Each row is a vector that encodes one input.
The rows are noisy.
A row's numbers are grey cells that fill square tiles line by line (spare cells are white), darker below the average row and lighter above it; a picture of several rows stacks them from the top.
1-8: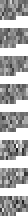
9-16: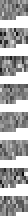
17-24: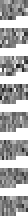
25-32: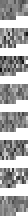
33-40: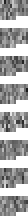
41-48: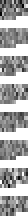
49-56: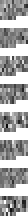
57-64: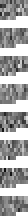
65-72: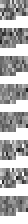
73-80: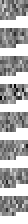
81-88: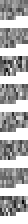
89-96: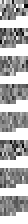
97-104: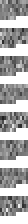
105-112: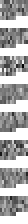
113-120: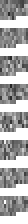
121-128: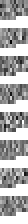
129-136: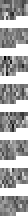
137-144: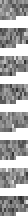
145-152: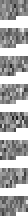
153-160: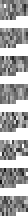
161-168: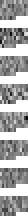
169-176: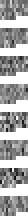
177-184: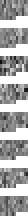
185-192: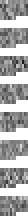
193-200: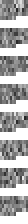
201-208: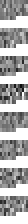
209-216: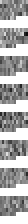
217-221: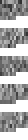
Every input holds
either one of 8 labels, or a node of a 7-node tree.
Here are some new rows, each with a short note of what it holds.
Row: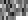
a node of a 7-node tree
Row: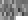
a node of a 7-node tree
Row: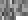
a node of a 7-node tree
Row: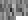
a node of a 7-node tree
